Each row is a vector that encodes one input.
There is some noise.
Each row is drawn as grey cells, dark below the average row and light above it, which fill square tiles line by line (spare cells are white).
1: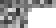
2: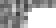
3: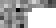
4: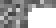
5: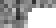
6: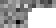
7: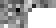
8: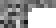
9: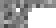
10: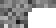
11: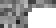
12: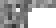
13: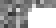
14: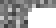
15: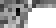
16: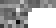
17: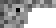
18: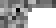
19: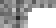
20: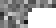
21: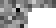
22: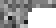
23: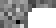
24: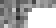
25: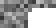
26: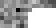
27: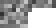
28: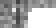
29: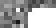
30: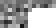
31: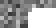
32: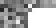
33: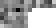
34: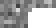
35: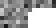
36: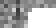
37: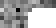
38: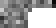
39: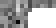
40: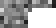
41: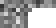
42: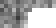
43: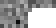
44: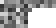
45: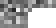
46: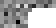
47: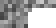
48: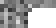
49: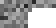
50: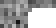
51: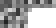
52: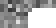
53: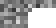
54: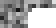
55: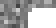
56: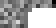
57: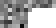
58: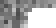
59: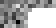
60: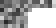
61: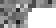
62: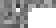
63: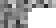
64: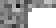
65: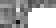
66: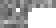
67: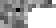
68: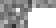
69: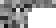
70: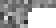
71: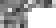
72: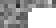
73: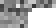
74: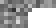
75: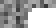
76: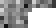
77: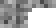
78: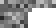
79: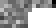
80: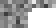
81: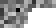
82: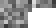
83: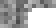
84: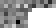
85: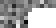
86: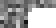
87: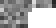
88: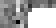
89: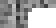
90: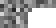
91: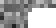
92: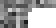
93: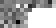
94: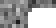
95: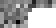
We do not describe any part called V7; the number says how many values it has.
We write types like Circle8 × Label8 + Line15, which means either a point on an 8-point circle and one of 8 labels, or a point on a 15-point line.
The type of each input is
(Line4 + Line5) × V7.
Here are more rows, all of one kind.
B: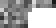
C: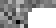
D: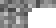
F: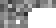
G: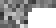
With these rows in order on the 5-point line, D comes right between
B and F.
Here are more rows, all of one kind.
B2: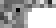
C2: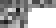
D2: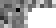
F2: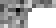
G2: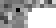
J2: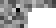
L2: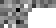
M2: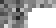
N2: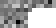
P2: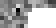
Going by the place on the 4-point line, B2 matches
C2, G2, J2 and P2.
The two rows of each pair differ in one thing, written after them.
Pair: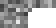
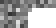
the value of V7
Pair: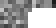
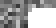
the value of V7
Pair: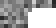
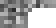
the value of V7
